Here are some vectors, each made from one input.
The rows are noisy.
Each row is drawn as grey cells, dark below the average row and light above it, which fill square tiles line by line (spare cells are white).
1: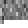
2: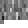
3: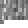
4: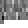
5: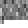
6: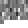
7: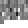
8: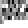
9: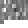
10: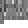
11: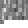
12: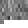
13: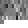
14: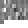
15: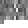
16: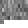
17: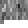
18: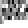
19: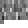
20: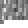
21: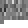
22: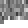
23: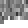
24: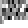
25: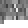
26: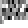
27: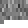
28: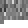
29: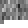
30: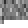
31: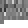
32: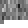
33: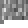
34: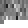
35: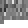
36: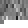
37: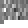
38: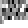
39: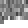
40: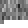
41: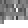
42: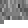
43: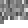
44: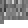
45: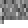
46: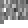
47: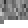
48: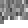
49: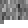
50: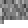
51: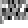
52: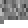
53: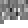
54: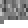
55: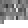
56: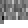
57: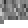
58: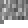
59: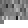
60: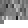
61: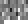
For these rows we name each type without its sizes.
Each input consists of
either a fixed value, or a label and a true/false value.
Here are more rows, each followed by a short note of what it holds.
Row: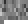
a label and a true/false value
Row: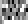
a fixed value
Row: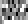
a fixed value
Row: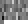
a label and a true/false value
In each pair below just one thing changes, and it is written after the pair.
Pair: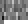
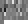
the true/false value
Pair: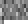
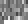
the label
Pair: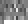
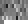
the true/false value
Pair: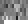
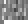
the label
